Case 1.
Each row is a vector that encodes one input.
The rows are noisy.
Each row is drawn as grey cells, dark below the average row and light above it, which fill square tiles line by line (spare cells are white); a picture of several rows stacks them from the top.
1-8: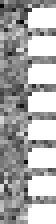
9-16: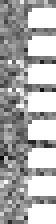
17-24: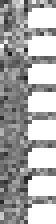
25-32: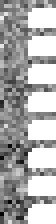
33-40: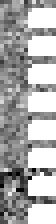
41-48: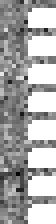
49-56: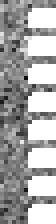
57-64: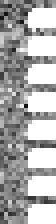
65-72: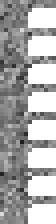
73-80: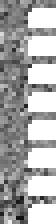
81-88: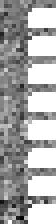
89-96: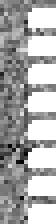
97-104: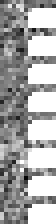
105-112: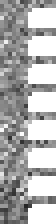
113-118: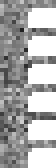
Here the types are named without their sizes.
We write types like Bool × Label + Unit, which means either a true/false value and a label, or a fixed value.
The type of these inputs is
List(Line).
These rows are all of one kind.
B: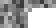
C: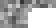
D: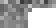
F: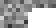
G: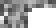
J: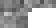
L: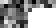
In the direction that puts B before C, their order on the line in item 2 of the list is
B, C, J, F, G, D, L.
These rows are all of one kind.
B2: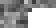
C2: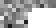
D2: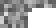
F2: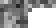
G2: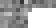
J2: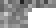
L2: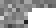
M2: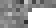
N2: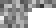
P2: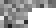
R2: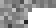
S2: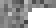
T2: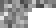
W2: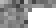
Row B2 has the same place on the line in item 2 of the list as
D2, J2, N2 and T2.
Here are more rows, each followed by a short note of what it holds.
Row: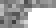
a list of one item
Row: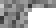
a list of one item
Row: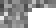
a list of two items
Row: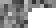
a list of two items
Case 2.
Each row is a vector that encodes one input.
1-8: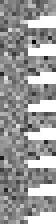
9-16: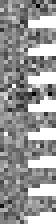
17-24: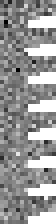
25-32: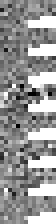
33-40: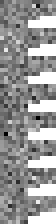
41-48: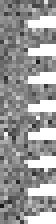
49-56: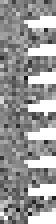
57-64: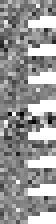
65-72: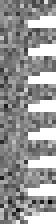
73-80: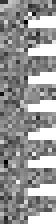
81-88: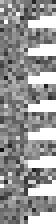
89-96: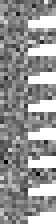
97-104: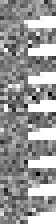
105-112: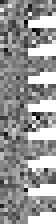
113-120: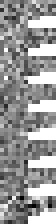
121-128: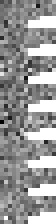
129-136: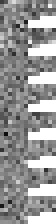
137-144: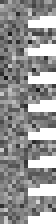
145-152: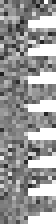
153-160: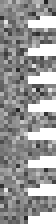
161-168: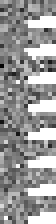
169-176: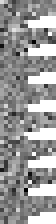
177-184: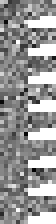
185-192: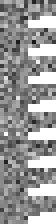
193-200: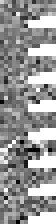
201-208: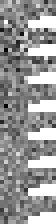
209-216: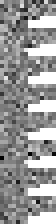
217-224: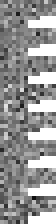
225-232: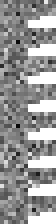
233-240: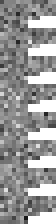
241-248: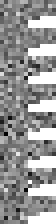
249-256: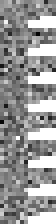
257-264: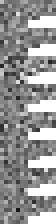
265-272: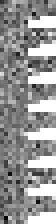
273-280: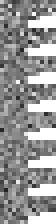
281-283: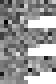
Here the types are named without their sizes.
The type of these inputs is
Bool × Circle + Unit.
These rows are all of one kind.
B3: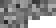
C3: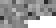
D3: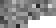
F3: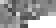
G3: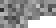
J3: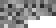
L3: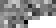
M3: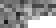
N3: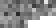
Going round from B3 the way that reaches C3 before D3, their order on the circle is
B3, M3, N3, J3, L3, G3, F3, C3, D3.
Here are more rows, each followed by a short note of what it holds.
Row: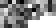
a fixed value
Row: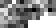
a fixed value
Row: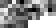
a fixed value
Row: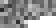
a point on a circle and a true/false value
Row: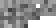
a point on a circle and a true/false value
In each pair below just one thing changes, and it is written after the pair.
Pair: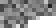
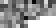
the true/false value
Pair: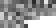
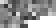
the place on the circle
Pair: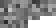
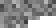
the place on the circle
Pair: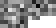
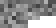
the place on the circle
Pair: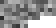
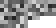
the place on the circle
